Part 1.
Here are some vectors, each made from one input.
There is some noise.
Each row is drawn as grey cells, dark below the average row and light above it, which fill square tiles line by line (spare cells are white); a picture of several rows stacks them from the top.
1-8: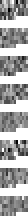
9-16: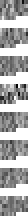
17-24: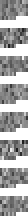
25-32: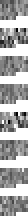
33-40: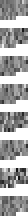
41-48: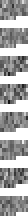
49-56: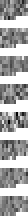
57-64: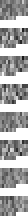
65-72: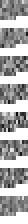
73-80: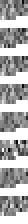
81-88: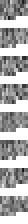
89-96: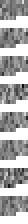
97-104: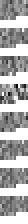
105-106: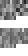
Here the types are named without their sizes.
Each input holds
either a point on a circle and a true/false value, or a node of a tree.
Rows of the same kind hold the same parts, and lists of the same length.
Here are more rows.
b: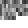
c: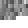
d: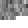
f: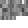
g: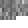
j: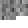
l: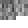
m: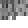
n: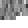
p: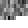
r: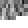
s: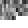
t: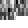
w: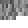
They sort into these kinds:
b, p, r, s, t
c, d, f, g, j, l, m, n, w

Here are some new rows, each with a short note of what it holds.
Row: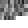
a point on a circle and a true/false value
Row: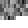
a point on a circle and a true/false value
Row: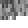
a node of a tree
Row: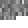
a node of a tree
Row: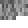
a node of a tree
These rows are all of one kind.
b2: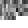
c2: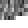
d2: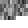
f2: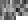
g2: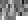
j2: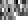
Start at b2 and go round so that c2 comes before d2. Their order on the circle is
b2, j2, g2, c2, d2, f2.
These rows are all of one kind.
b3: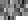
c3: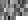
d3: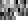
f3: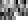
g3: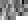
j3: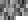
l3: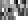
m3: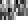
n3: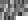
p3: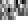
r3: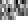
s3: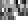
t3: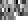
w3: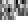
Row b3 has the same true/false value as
c3, g3, j3 and n3.
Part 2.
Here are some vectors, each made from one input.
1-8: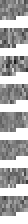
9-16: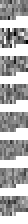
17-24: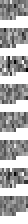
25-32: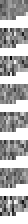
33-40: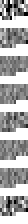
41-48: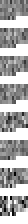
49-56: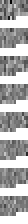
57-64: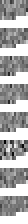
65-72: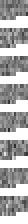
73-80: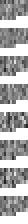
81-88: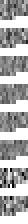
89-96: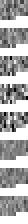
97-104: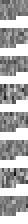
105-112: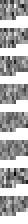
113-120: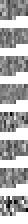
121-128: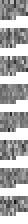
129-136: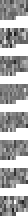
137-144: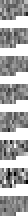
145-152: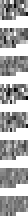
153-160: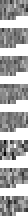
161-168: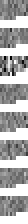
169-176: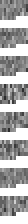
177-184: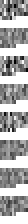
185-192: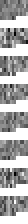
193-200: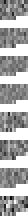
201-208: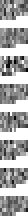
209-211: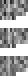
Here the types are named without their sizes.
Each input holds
three true/false values, together with a list of points on a line.
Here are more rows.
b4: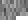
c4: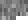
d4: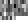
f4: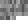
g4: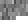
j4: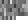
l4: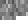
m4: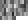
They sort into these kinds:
b4, c4, l4, m4
d4, j4
f4, g4

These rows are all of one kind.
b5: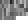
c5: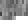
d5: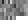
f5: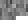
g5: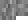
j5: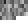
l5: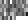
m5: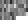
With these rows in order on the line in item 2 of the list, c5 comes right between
b5 and f5.
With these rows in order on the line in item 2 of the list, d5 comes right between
b5 and l5.
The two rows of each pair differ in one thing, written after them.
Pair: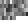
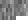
the place on the line in item 1 of the list
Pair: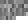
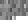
the place on the line in item 1 of the list
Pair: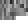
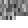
one of the three true/false values
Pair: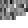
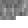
one of the three true/false values
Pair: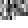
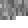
the place on the line in item 1 of the list
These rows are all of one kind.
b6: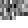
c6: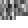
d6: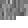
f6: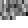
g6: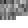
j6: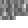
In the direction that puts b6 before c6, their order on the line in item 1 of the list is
f6, g6, b6, d6, j6, c6.
